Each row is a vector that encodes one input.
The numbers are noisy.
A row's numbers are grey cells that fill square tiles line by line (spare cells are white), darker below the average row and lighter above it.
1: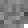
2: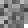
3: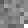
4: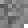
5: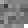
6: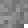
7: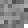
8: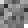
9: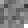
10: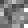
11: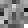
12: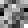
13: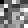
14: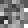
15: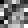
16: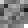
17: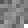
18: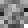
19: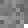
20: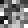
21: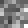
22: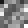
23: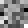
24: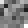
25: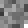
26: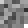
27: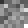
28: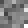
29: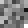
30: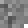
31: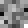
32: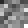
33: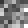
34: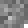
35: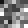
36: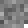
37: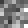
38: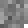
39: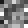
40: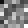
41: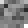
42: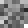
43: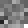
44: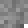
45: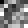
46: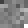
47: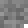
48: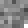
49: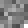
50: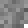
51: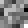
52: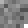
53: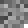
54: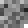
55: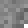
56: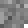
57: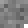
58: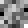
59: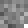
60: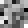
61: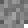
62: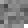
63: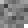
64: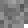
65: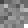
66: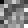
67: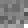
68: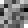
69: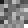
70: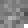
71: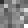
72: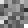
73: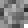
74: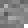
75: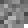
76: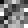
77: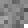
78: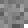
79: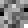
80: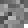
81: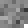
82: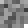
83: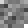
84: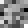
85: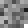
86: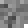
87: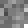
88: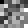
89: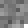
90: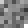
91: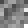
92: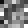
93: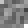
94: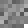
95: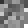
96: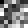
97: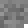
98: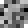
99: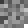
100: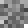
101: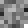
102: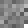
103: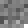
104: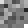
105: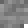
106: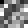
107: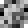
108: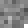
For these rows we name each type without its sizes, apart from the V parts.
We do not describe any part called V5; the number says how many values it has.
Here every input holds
a point on a line and a value of V5, together with either a point on a line, or three true/false values.
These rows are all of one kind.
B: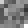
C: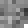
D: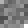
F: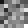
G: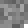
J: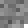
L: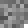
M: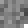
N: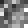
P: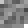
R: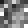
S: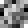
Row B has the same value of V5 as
D, L and S.
